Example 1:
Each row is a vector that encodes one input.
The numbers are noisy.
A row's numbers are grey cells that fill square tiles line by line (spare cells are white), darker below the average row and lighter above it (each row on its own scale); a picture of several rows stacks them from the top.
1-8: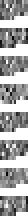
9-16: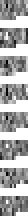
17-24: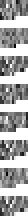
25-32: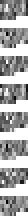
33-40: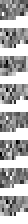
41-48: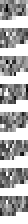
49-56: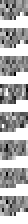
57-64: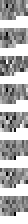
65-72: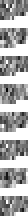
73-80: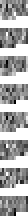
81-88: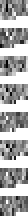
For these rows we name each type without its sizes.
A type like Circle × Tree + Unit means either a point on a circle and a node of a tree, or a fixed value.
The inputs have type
Bool × Line.
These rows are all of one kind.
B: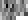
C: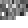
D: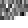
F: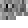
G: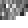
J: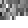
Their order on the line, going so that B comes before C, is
B, F, J, D, G, C.
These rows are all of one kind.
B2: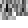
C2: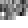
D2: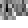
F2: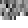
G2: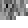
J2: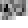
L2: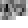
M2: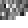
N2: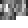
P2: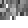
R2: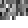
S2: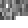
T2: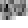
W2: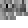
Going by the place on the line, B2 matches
D2, P2 and R2.
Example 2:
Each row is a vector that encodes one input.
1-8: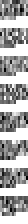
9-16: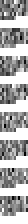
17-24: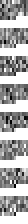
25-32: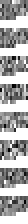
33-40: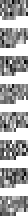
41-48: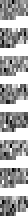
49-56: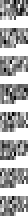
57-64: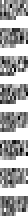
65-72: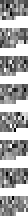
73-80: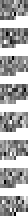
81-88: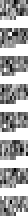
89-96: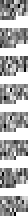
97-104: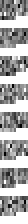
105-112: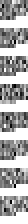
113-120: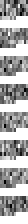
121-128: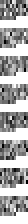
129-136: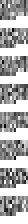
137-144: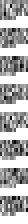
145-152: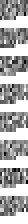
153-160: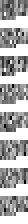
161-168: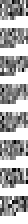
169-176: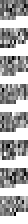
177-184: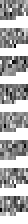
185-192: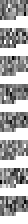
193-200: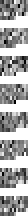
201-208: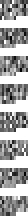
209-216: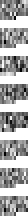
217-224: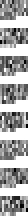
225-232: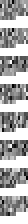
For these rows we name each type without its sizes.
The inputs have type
Bool × (Circle + Unit).
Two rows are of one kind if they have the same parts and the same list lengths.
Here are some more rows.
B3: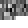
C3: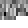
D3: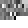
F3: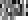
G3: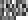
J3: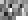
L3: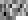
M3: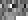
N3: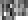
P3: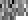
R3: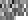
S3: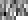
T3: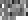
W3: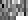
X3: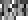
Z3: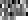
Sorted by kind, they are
B3, C3, F3, J3, L3, M3, N3, P3, R3, S3, T3, W3, X3, Z3
D3, G3

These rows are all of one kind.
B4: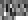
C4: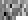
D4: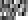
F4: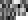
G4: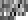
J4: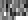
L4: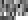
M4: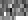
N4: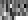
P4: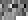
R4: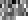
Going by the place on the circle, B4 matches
J4 and N4.
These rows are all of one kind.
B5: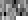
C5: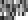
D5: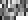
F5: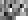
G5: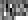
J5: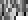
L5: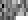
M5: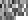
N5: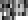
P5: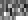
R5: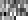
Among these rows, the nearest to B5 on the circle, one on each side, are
P5 and R5.
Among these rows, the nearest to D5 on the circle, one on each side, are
J5 and L5.
